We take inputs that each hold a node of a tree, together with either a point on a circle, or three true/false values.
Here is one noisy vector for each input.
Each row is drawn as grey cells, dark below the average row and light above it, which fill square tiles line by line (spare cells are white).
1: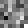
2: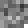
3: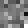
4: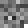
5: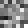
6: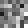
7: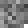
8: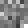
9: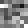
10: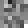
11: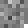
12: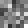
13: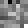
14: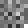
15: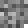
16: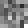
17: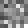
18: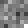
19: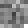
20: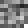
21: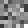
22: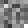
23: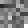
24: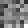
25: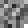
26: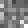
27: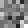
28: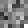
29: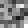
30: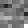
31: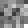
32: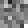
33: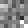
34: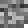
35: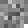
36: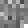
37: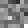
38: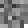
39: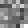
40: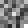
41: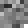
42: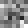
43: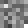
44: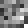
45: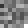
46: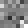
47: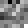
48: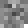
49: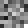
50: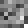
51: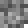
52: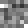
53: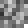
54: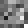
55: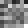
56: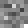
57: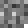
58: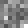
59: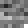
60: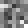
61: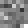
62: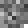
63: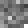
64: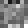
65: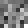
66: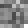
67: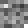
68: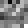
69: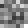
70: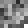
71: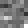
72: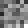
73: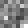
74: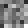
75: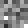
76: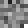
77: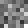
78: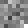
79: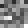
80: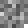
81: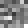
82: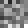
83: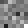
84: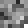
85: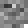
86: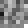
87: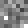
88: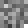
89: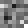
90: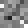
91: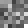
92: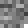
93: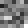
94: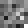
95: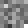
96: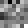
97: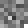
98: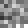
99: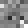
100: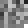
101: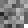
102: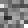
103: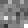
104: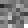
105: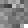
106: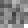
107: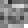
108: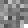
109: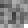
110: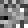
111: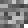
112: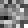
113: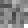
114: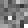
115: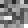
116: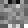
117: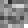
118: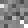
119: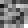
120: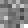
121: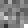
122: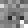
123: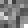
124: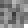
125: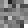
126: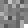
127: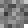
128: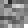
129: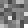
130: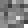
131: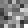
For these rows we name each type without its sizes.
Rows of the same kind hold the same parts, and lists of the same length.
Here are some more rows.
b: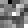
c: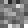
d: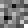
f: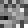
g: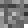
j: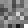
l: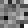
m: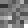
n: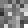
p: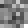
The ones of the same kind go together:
b, d, f, g, j, l, n
c, m, p

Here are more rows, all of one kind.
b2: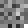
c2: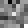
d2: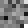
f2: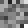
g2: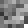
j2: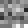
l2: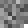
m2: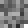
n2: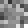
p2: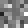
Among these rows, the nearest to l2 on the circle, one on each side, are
j2 and p2.
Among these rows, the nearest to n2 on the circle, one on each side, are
m2 and p2.
